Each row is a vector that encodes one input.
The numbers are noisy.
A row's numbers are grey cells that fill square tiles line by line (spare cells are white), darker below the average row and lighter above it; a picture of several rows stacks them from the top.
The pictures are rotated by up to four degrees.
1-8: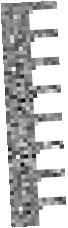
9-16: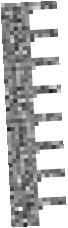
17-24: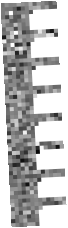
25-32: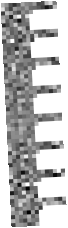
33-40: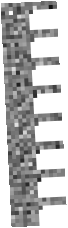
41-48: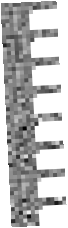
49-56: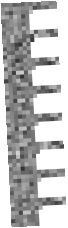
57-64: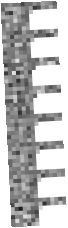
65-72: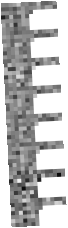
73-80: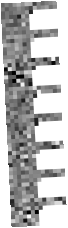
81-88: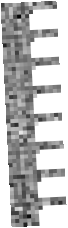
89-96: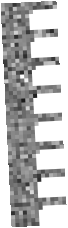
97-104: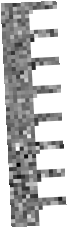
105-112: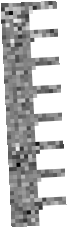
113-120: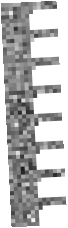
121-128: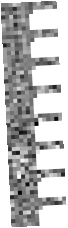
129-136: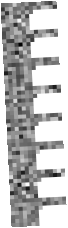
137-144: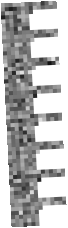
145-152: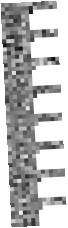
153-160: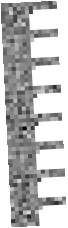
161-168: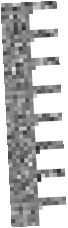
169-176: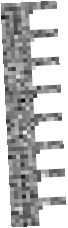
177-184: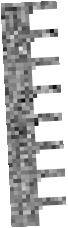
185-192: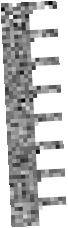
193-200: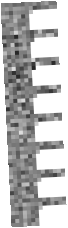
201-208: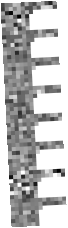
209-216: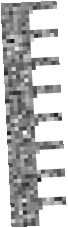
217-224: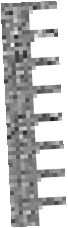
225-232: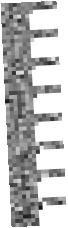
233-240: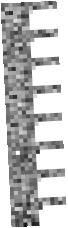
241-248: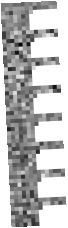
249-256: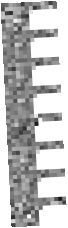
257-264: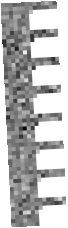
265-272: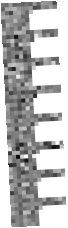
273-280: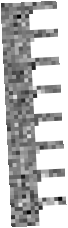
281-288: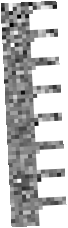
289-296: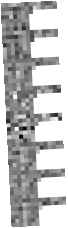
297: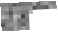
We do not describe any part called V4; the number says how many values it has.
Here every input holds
either a point on an 11-point line and a value of V4, or a list of up to two points on a 9-point line.
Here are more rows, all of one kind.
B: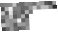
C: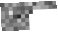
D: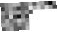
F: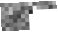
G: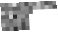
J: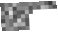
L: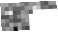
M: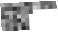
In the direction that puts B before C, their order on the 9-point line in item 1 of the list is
B, J, F, C, D, L, M, G.
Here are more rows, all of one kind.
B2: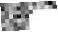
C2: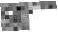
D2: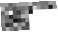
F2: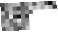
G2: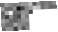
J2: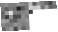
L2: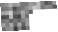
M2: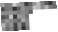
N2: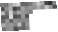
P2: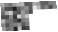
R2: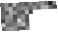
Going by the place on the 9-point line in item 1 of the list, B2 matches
C2, F2, G2 and J2.
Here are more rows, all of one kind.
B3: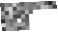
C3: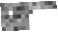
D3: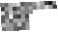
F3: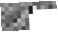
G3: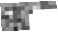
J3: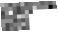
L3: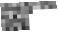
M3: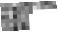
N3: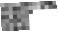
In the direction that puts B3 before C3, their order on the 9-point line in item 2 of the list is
J3, N3, L3, D3, B3, C3, M3, G3, F3.
